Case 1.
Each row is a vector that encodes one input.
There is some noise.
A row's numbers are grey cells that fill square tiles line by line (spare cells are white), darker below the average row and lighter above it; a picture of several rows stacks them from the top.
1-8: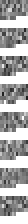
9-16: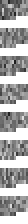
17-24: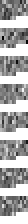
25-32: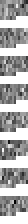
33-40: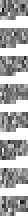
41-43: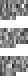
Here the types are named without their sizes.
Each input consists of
a point on a line, together with either a fixed value, or three true/false values.
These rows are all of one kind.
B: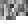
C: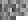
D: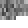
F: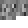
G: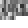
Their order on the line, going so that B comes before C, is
G, B, D, C, F.
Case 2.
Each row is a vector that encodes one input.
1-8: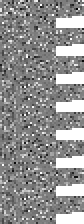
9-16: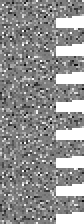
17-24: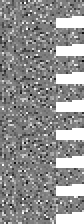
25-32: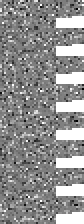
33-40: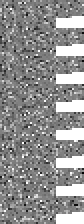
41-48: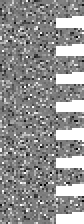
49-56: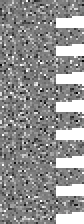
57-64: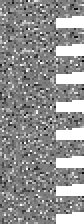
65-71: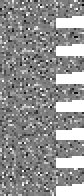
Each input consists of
a point on a 6-point circle and a true/false value.
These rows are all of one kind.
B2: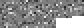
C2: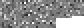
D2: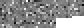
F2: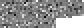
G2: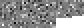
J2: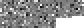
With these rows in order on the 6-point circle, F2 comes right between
G2 and J2.
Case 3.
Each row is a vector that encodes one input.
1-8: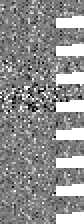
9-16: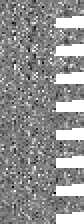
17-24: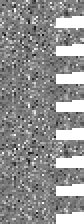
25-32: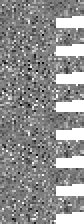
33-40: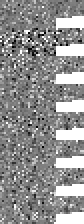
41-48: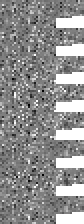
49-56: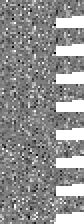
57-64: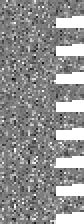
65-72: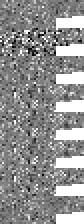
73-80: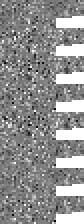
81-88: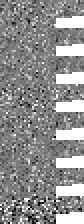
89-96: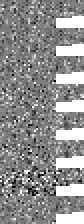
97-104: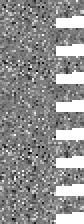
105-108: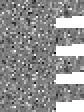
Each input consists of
a list of up to two points on a 7-point line.
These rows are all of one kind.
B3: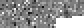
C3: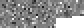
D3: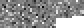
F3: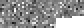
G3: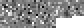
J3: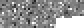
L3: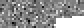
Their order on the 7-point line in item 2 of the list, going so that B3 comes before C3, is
G3, B3, J3, C3, D3, F3, L3.
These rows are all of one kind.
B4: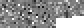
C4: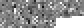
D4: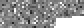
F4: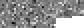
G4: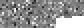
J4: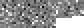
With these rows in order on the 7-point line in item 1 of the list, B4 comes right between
F4 and J4.
